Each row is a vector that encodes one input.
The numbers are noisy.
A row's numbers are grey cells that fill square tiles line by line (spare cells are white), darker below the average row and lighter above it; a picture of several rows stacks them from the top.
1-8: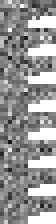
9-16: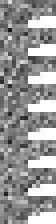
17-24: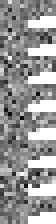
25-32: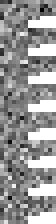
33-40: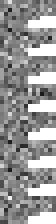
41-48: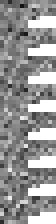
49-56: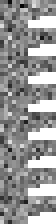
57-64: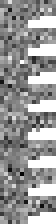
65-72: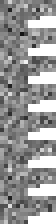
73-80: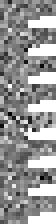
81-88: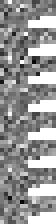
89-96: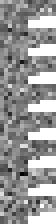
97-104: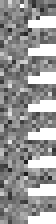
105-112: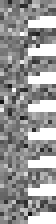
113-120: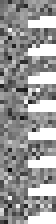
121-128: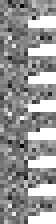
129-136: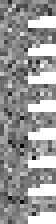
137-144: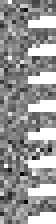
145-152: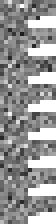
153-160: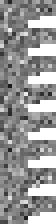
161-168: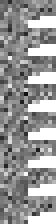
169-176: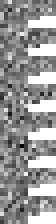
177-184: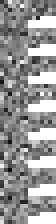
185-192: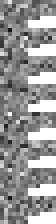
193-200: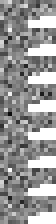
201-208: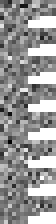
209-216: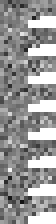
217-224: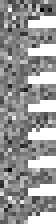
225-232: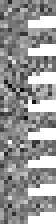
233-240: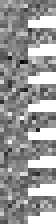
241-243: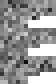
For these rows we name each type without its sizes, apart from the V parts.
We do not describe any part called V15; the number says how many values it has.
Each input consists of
a true/false value, together with either a point on a circle, or a value of V15.
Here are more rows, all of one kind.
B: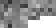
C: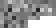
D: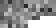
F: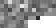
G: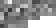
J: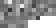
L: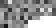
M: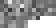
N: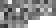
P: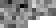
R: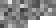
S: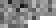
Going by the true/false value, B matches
D, P and S.
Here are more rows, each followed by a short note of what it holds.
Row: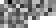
a point on a circle and a true/false value
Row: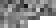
a true/false value and a value of V15
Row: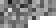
a point on a circle and a true/false value
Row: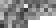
a point on a circle and a true/false value
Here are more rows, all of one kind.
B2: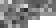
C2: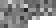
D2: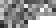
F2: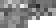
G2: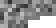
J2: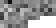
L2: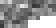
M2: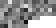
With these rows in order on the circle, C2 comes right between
F2 and G2.
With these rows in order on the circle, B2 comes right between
G2 and L2.
